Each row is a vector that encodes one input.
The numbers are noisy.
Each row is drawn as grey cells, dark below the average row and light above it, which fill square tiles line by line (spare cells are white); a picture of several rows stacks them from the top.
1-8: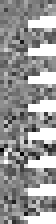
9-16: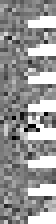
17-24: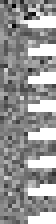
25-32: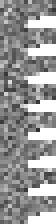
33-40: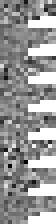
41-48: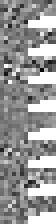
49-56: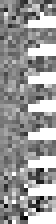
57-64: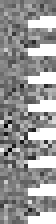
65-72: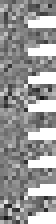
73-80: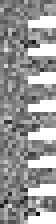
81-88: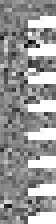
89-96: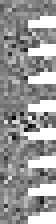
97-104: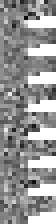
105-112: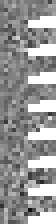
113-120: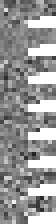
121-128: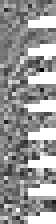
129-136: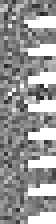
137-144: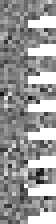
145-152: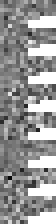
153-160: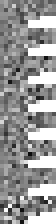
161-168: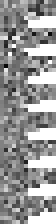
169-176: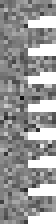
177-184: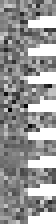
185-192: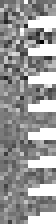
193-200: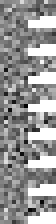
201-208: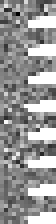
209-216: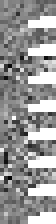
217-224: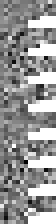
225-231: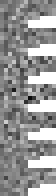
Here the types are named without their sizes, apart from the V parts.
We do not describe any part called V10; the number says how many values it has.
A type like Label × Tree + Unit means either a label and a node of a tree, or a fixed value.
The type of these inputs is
Circle × List(Label × V10).
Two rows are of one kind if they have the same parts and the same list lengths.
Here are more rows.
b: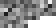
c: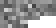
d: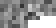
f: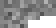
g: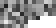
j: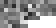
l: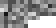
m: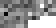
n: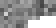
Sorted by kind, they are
b, g, m
c, d, j, n
f, l

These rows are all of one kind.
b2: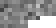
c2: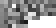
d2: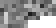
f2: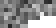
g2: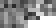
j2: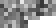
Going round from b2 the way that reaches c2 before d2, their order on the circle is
b2, g2, f2, c2, d2, j2.
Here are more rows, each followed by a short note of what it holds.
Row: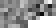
a point on a circle, together with the empty list
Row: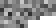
a point on a circle, together with a list of two items
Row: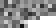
a point on a circle, together with a list of two items
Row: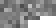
a point on a circle, together with a list of one item
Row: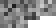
a point on a circle, together with the empty list
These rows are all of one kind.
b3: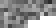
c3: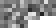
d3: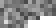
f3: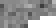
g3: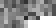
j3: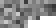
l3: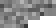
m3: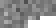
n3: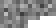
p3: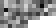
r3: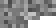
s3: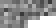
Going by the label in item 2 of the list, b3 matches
j3, m3 and p3.
